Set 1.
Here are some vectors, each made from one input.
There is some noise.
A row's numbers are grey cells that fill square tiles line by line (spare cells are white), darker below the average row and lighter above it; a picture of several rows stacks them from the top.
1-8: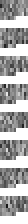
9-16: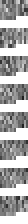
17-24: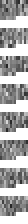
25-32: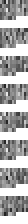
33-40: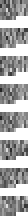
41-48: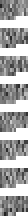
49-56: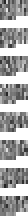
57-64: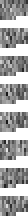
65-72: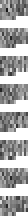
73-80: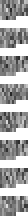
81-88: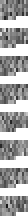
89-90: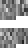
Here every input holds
four true/false values.
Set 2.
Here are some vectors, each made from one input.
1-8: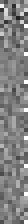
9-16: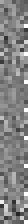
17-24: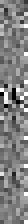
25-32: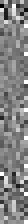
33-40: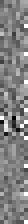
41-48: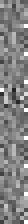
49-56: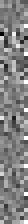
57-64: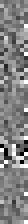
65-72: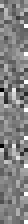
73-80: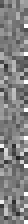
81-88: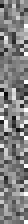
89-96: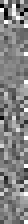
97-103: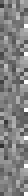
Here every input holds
a point on a 5-point line.
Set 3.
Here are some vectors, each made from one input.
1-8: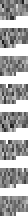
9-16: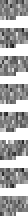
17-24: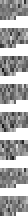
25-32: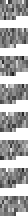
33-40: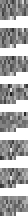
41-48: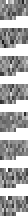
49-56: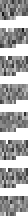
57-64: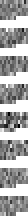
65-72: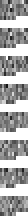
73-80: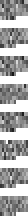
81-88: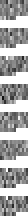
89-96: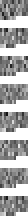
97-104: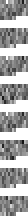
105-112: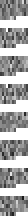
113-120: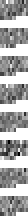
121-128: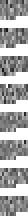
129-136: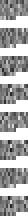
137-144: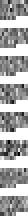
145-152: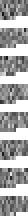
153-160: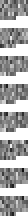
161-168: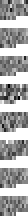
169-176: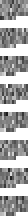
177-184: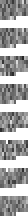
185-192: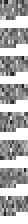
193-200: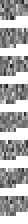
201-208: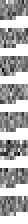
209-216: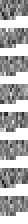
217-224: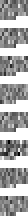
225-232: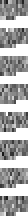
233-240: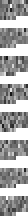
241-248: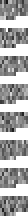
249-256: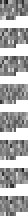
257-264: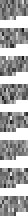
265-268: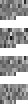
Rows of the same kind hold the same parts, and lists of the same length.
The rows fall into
2 kinds.
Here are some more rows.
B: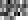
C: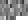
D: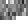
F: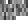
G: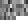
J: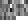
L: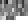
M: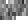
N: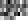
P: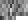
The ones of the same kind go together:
B, N
C, D, F, G, J, L, M, P

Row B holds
a fixed value.
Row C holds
a node of a 12-node tree.
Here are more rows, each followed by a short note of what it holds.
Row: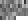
a node of a 12-node tree
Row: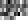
a fixed value
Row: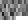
a node of a 12-node tree
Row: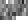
a node of a 12-node tree
